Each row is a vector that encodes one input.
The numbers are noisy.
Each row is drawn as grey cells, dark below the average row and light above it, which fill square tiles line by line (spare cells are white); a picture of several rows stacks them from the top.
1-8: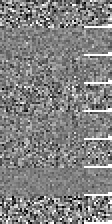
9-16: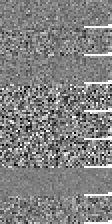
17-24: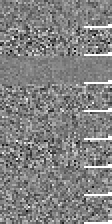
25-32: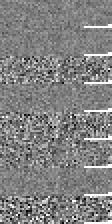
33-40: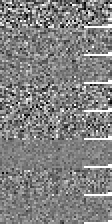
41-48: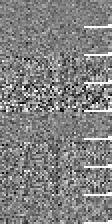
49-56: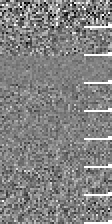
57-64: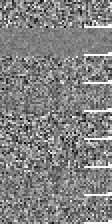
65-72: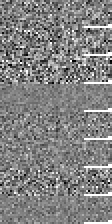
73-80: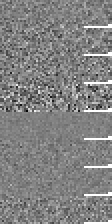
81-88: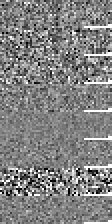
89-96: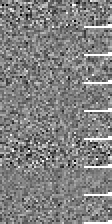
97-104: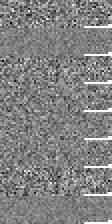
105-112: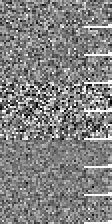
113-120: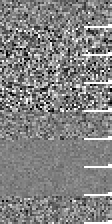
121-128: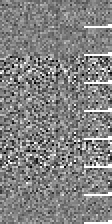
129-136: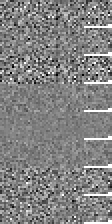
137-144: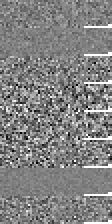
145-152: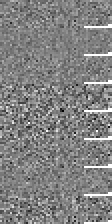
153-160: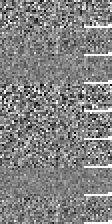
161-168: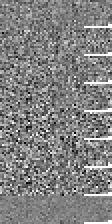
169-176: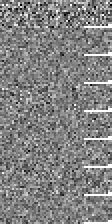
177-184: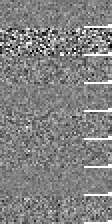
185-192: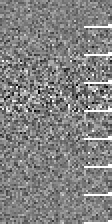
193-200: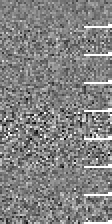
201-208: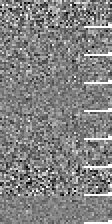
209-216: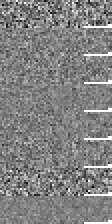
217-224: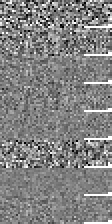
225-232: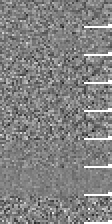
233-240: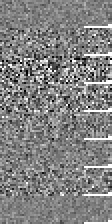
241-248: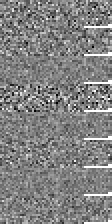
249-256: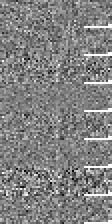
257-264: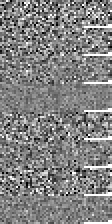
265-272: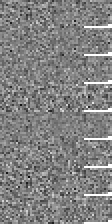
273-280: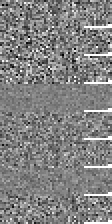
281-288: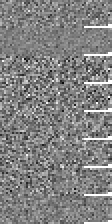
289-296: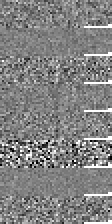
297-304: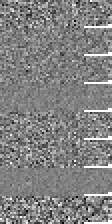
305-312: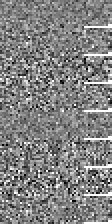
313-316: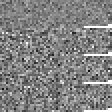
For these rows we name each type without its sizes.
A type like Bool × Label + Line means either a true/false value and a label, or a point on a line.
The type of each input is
Bool × Bool × Bool × Circle × Line × Line + Unit.
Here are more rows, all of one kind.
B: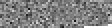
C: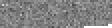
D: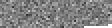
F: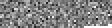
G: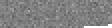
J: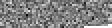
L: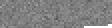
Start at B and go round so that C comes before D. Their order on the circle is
B, J, L, C, G, F, D.
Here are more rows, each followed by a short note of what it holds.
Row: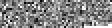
a fixed value
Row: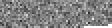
a point on a circle, a point on each of two lines and three true/false values
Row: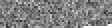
a point on a circle, a point on each of two lines and three true/false values
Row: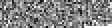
a fixed value
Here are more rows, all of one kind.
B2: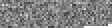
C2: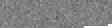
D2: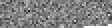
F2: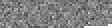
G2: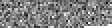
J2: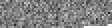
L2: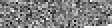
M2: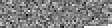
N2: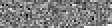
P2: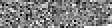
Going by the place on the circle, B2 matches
J2, L2, M2 and P2.
